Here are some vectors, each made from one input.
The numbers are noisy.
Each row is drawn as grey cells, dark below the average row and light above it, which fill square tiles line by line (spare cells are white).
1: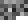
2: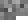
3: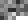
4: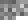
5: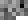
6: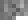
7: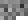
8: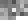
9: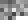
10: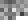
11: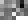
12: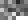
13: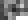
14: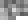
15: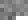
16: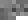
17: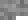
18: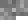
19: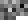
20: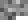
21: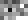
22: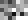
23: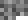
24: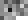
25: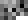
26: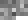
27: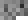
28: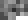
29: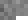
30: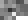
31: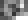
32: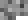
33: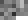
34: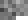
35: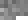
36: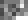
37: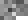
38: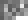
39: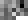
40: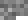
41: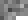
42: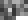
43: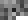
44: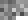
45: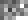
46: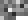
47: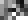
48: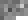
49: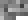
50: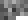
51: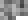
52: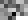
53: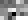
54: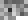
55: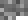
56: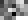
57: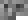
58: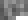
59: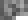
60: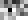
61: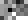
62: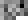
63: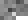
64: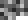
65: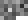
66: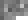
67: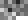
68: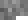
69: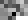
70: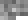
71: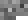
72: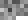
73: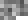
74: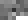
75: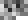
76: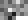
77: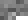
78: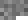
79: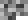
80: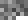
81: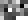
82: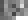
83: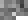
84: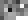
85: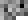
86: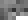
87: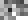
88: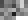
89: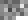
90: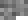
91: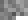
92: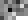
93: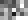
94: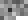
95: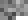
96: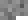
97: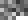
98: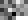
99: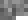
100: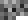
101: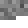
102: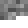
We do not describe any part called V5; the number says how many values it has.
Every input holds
a list of up to two items, each a true/false value and a value of V5.
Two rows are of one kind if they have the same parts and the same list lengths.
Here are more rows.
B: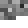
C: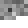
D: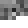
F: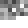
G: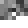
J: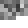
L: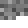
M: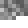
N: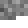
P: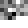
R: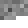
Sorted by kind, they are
B, C, D, G, N, P, R
F, L, M
J

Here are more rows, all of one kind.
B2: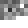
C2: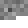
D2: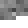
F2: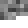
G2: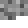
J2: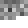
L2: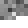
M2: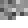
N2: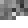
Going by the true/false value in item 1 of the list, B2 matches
L2 and M2.
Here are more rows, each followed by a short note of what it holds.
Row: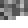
a list of one item
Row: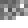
a list of two items
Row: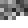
a list of one item
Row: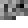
the empty list
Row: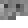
the empty list
